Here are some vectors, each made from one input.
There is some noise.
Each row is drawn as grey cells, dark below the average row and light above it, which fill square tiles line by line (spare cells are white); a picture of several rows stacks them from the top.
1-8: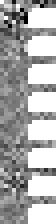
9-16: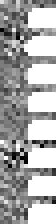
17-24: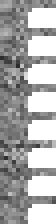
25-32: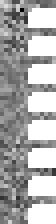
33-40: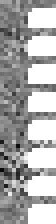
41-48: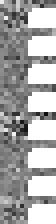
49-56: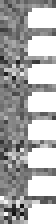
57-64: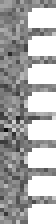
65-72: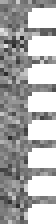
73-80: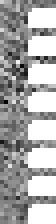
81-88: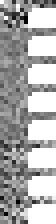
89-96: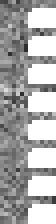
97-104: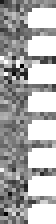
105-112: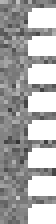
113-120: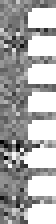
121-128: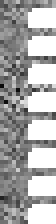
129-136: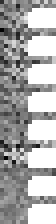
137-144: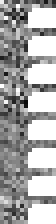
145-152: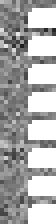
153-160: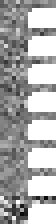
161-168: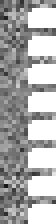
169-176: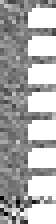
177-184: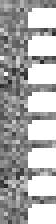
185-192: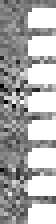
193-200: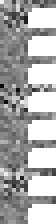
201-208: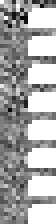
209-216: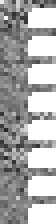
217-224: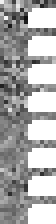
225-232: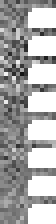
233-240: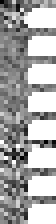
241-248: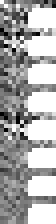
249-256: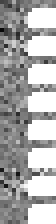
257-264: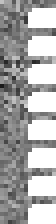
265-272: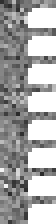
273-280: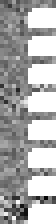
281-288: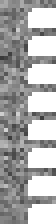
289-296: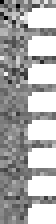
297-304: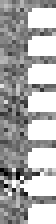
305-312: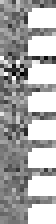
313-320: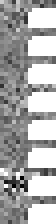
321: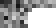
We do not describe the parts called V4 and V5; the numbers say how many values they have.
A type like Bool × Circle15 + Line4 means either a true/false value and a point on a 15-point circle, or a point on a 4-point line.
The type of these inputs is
(Bool × (Circle13 + Unit) + V5) × V4.
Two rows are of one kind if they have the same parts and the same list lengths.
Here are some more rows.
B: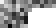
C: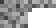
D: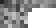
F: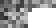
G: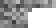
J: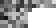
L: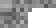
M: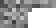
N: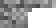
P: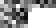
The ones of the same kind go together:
B, P
C, D, M
F, G, J, L, N

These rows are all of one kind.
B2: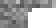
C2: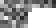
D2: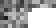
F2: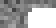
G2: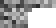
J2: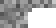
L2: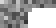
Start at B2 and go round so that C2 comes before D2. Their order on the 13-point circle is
B2, F2, J2, C2, L2, D2, G2.
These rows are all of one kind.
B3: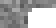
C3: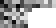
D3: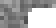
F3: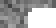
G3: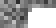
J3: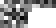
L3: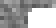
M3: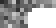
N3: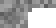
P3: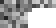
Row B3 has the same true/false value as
C3, F3, J3 and N3.
